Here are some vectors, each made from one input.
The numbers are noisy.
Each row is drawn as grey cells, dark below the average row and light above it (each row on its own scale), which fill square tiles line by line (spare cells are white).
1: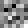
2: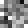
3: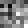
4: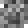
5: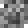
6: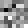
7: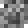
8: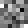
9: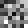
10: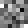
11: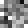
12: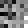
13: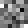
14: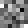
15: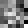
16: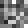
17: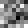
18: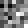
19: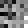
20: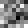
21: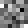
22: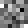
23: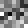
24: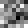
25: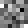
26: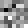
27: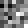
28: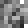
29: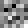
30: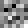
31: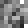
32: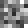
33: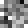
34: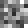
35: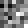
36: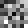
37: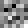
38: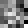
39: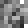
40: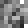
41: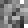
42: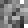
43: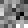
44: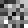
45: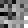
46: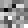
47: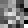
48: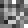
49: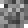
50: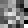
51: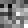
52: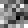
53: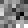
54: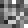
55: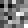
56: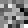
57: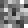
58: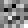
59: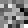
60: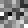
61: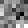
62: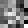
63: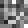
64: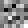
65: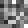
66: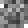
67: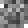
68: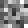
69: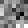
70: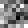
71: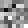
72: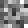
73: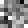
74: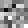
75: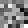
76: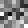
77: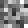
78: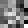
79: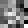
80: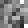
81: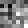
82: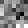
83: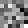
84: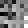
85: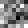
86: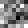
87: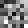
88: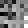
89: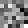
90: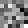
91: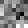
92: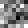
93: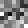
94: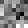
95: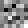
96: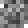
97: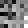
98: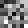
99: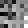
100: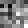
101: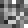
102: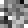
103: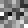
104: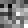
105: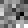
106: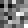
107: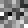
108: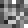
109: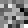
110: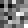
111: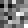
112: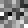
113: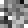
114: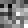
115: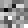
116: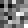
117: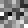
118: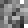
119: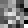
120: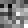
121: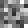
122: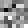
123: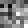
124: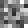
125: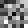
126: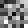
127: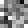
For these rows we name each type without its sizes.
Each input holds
a point on a line.
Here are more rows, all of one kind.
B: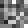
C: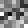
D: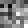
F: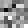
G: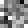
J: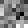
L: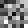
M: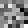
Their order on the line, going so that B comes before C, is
L, D, B, M, J, C, G, F.
